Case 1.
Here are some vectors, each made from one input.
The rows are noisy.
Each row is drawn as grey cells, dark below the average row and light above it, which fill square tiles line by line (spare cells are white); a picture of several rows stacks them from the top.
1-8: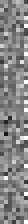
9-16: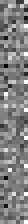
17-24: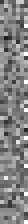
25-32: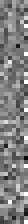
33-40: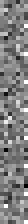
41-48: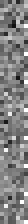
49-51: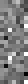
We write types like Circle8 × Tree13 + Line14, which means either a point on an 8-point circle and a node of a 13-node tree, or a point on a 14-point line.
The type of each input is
Line4 × Line7 × Tree7.
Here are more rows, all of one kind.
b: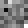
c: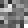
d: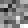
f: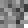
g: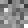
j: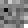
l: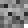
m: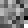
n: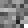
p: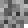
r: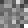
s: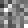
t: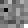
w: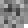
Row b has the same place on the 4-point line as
r, s and t.
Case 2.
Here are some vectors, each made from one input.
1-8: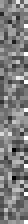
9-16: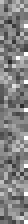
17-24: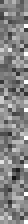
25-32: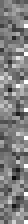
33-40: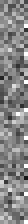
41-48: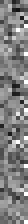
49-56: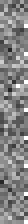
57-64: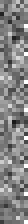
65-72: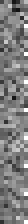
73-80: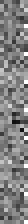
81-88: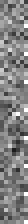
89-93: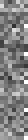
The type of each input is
Line9 × (Tree10 + Unit).
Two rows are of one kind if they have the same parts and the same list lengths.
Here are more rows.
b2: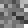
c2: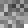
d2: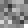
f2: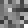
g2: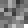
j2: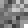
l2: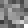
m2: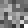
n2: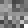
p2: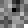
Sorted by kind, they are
b2, f2, g2, j2, l2, m2, n2, p2
c2, d2

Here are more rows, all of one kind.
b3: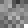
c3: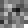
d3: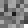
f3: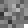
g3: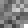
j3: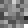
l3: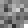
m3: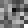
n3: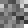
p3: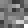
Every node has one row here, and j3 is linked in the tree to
c3 and f3.
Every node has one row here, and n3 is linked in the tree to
m3.
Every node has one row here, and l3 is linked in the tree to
g3.
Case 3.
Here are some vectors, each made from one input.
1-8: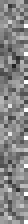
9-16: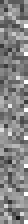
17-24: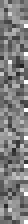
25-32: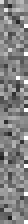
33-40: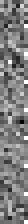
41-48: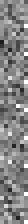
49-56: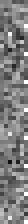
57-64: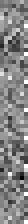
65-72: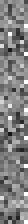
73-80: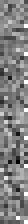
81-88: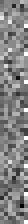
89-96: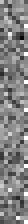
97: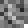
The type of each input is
Line9 × (Tree8 + Unit).
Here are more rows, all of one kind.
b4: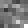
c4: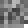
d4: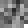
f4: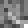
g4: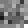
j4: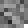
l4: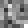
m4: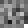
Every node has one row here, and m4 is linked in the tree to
d4.
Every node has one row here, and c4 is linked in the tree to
g4.
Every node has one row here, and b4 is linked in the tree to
f4.
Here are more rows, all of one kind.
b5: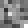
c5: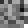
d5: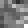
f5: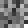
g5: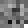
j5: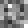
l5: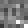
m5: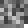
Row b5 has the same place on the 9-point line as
l5 and m5.
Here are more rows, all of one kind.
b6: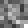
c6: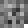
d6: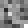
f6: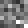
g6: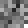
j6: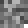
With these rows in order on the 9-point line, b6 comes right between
d6 and f6.
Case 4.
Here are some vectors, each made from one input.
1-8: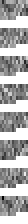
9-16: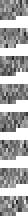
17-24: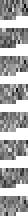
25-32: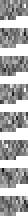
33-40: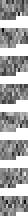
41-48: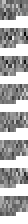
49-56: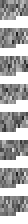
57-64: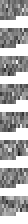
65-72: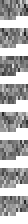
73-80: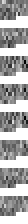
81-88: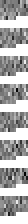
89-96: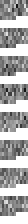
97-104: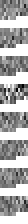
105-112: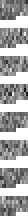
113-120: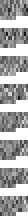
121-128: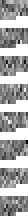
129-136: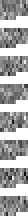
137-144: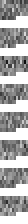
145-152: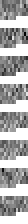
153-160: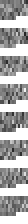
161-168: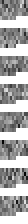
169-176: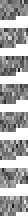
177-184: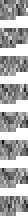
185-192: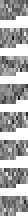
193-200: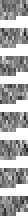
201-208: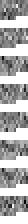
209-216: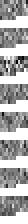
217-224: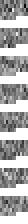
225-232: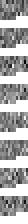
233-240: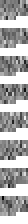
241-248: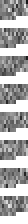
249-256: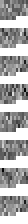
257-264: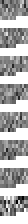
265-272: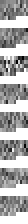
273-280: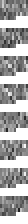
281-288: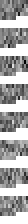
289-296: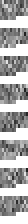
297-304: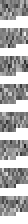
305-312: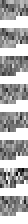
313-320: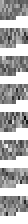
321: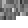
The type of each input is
List2(Circle15).
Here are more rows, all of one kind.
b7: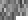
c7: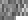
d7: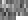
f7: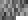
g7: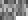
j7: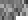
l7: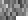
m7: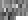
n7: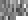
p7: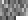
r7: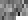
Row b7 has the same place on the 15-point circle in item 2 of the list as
f7 and l7.
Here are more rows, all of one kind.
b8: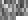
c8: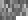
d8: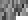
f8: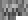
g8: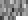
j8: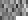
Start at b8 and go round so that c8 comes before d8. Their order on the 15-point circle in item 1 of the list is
b8, c8, d8, f8, g8, j8.
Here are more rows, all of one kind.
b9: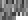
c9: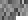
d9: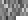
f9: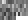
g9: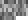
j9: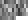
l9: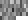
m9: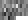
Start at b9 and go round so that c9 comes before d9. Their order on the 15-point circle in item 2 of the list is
b9, g9, m9, c9, f9, d9, l9, j9.
